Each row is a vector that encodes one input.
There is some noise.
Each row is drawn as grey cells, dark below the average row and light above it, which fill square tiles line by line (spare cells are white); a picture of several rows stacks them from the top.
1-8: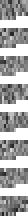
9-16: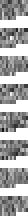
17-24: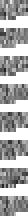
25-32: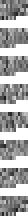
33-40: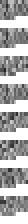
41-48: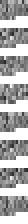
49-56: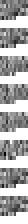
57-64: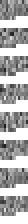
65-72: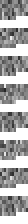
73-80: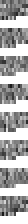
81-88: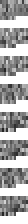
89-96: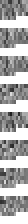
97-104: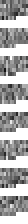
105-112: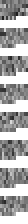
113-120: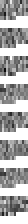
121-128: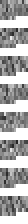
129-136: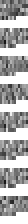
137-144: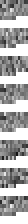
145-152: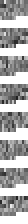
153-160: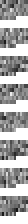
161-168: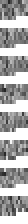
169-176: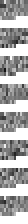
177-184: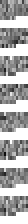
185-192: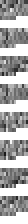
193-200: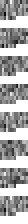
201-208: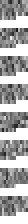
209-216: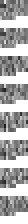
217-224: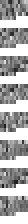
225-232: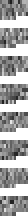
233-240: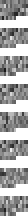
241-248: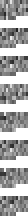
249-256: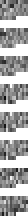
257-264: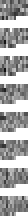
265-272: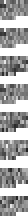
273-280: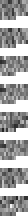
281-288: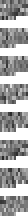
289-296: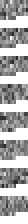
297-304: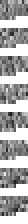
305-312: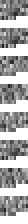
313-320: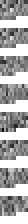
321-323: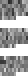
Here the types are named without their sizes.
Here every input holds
a label.
